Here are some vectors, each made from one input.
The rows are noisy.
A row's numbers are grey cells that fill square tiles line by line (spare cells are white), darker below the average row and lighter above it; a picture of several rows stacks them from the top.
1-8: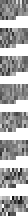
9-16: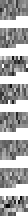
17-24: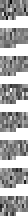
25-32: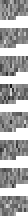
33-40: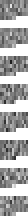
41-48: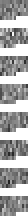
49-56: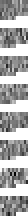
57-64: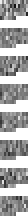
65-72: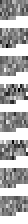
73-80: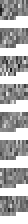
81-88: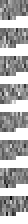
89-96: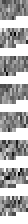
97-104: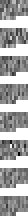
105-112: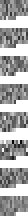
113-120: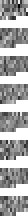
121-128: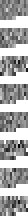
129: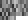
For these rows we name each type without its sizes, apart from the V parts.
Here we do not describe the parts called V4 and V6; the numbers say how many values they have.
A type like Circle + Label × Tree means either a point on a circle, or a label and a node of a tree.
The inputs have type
Label × (Tree + V6) + V4.
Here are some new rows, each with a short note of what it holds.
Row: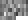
a label and a node of a tree
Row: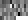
a label and a value of V6
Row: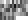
a value of V4
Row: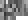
a label and a value of V6
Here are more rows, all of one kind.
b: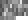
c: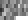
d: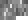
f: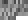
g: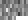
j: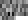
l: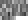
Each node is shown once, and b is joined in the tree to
d.
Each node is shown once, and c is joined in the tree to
j and l.
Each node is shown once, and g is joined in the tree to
f.
